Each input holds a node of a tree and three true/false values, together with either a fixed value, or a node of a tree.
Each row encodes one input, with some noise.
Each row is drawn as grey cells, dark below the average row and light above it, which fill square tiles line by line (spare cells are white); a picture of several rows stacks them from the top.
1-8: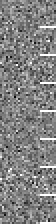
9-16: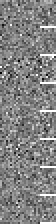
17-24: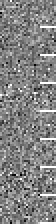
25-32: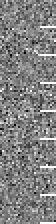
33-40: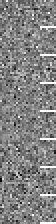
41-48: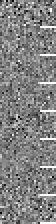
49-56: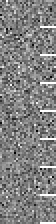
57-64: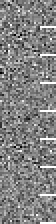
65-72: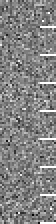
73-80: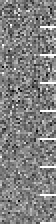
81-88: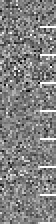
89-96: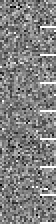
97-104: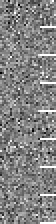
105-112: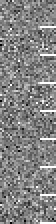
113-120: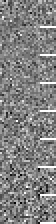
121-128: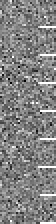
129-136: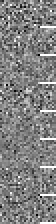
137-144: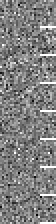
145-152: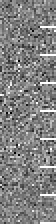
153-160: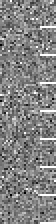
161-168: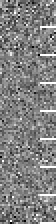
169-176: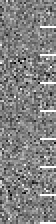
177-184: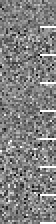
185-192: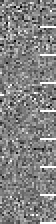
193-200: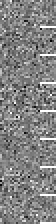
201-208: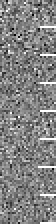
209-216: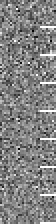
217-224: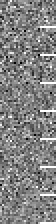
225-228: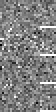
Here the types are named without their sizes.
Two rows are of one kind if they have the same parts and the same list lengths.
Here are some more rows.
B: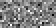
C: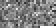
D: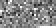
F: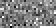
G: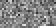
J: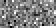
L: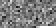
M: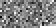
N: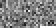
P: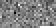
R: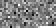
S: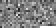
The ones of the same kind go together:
B, C, F, J, M, N
D, G, L, P, R, S

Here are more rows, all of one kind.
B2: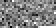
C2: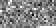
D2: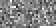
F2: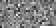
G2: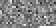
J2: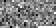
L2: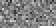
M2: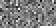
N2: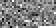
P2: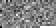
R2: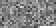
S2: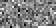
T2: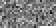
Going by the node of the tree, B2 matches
J2, N2 and S2.
